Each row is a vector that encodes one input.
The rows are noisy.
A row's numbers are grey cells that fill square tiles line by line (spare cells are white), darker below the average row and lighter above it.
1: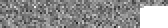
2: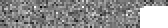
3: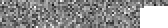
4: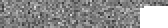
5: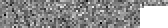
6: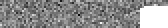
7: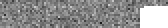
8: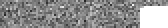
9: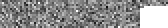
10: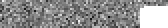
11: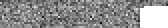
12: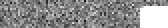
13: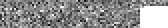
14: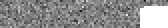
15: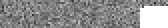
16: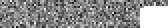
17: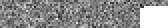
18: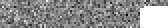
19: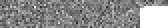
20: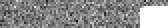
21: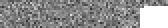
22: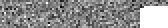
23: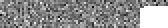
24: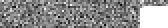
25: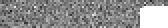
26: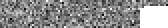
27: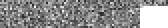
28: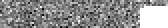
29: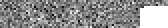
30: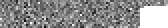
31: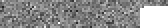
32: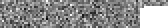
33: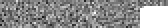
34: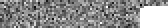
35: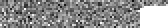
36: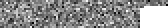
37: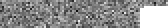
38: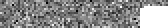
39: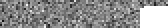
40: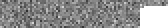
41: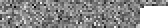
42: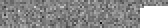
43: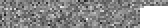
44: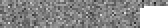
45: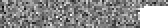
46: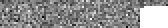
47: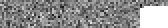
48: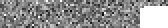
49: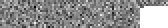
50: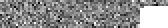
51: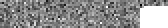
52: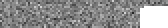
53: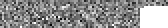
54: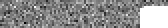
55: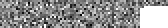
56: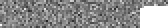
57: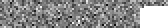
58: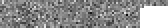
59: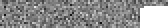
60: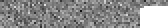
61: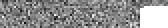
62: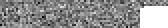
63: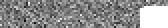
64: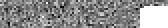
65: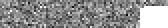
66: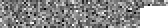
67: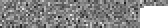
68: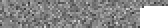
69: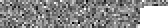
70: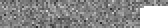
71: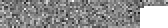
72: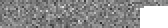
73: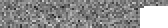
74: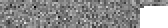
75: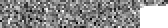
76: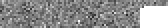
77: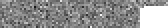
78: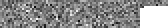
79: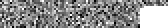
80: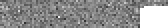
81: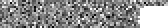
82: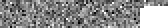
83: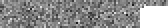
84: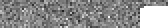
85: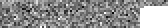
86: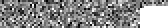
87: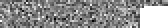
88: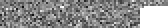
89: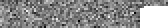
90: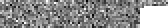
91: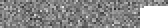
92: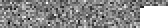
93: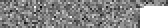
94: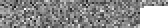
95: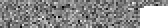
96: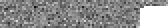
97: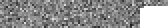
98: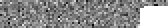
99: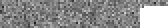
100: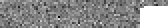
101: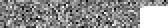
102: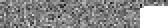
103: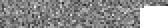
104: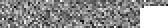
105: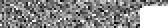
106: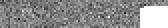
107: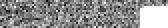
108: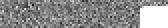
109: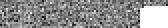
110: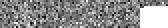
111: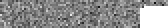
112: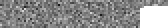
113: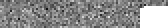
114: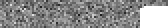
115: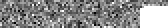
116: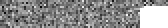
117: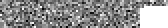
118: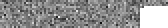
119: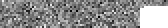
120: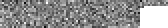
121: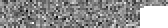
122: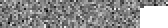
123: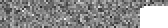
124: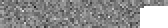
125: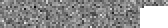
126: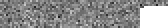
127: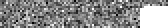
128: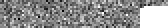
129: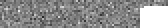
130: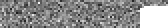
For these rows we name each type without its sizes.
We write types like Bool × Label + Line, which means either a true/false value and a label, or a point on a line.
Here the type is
Circle × Circle × Circle × Label + Unit.
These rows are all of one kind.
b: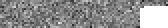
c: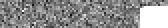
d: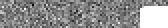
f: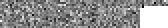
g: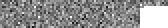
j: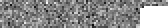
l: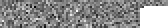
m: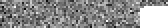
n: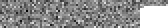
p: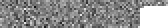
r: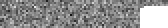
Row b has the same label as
c, j, m and r.
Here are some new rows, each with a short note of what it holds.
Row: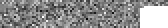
a point on each of three circles and a label
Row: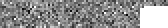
a point on each of three circles and a label
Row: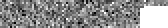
a fixed value
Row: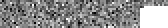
a fixed value
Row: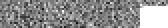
a point on each of three circles and a label
